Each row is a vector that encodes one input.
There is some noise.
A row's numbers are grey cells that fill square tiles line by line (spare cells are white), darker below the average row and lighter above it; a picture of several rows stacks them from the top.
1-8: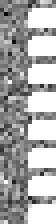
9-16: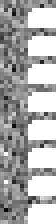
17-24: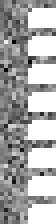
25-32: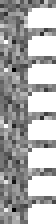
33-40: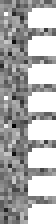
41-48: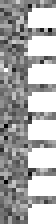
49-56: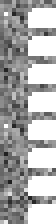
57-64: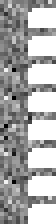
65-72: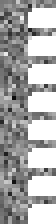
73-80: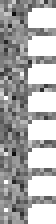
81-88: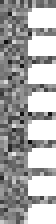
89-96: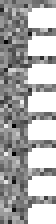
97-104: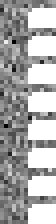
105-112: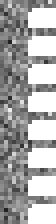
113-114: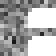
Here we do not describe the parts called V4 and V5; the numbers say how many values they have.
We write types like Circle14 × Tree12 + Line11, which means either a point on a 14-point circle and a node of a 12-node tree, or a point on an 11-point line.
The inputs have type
Bool × Label6 + V4 × V5.
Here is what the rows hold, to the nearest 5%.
About 70% of them hold one of 6 labels and a true/false value. The rest hold a value of V4 and a value of V5.
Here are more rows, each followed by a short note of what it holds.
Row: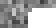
one of 6 labels and a true/false value
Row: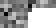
a value of V4 and a value of V5
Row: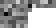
a value of V4 and a value of V5
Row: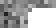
one of 6 labels and a true/false value
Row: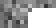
one of 6 labels and a true/false value
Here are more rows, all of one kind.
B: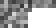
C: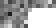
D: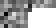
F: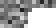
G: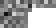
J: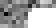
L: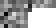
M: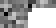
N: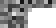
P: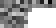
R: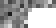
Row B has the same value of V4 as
D, L and M.
